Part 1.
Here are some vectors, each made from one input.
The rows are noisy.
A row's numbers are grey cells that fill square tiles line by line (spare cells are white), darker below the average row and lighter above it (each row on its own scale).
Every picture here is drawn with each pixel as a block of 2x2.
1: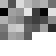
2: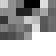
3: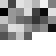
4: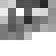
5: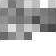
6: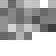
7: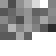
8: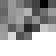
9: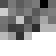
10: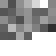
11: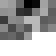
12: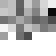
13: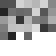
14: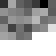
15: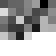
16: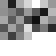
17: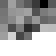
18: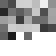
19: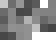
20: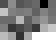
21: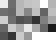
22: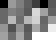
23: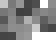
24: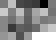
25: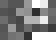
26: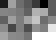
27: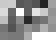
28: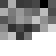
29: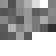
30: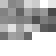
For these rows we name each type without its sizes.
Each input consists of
a label.
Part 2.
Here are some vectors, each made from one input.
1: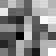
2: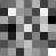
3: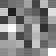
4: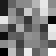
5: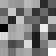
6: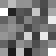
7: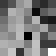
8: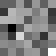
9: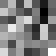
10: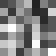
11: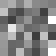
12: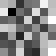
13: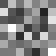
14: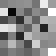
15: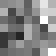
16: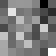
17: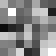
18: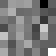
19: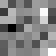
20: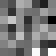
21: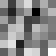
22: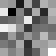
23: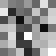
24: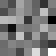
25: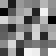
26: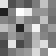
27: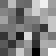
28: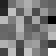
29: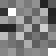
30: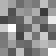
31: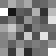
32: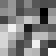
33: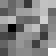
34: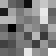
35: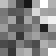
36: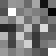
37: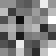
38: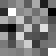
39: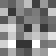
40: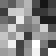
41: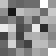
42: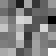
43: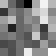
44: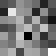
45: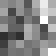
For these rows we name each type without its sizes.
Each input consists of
a label.
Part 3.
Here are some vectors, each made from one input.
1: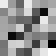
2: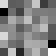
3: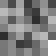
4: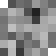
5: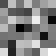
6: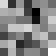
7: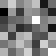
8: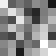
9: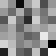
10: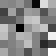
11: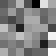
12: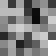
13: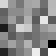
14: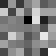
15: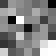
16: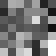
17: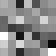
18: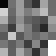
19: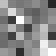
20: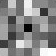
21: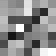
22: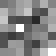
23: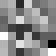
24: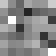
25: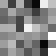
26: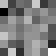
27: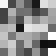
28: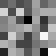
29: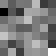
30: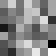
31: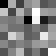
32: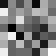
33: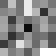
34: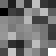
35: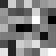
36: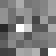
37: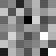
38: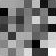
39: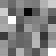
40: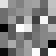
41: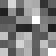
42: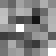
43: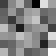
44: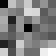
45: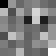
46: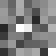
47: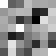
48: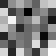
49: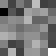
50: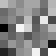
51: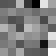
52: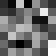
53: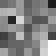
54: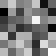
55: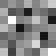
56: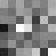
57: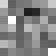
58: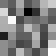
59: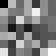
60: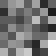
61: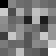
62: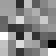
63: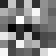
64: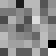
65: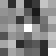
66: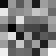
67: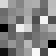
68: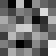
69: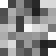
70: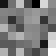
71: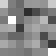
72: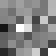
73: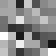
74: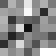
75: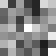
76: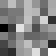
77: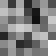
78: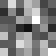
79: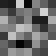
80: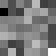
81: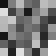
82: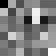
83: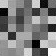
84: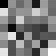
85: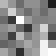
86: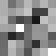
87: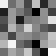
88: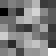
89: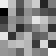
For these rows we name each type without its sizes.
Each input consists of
a label.
